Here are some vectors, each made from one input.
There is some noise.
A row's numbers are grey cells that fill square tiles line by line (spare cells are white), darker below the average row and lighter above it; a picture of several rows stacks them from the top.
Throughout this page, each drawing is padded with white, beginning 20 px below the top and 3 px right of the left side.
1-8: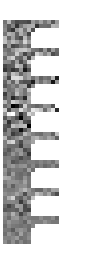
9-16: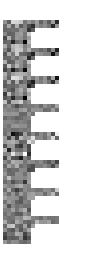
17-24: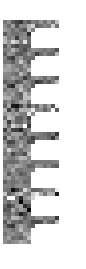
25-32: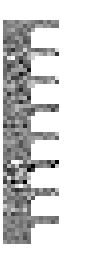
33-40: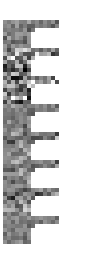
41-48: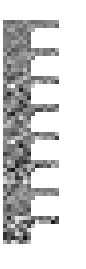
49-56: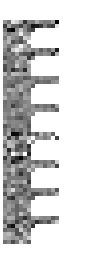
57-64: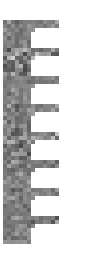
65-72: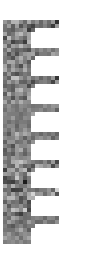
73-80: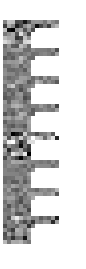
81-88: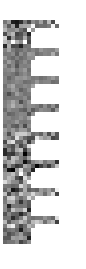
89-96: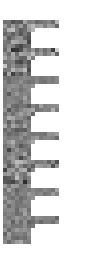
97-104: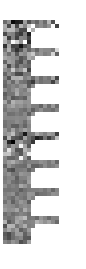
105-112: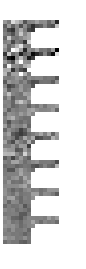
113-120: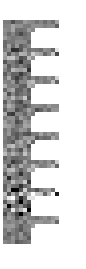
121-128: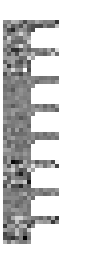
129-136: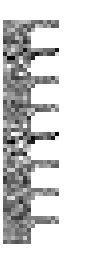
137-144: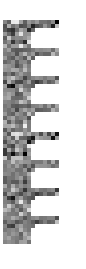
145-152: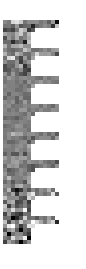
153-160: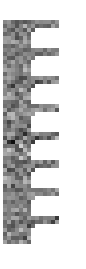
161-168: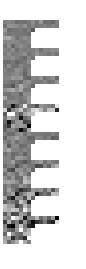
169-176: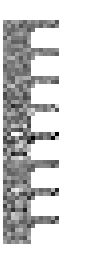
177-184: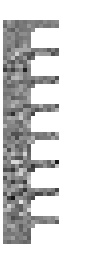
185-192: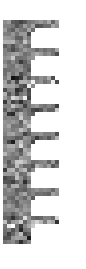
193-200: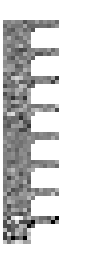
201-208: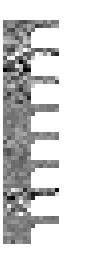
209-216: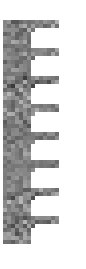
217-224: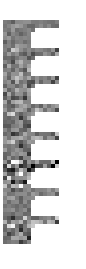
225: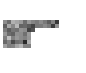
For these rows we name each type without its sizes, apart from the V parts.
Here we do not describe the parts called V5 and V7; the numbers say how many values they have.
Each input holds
a label, a value of V5 and a value of V7, together with either a fixed value, or two labels.
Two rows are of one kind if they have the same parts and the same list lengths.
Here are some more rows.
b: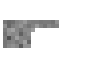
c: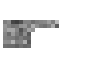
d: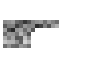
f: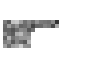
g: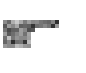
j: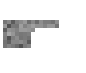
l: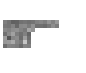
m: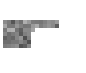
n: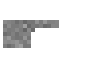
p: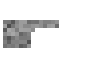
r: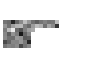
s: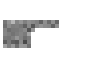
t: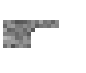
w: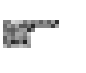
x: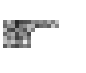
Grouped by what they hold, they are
b, f, g, j, m, p, w
c, d, l, n, r, s, t, x

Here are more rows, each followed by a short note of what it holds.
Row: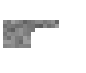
a label, a value of V5 and a value of V7
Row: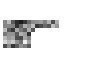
three labels, a value of V5 and a value of V7
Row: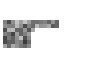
three labels, a value of V5 and a value of V7
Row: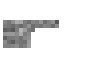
three labels, a value of V5 and a value of V7
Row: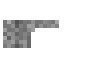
a label, a value of V5 and a value of V7
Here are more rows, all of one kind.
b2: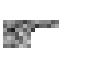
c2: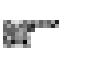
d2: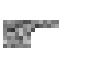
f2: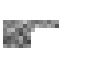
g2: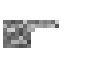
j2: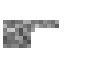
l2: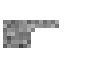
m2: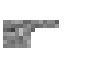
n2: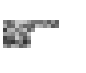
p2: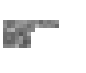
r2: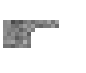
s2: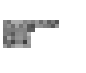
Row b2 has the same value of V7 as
c2, p2 and s2.
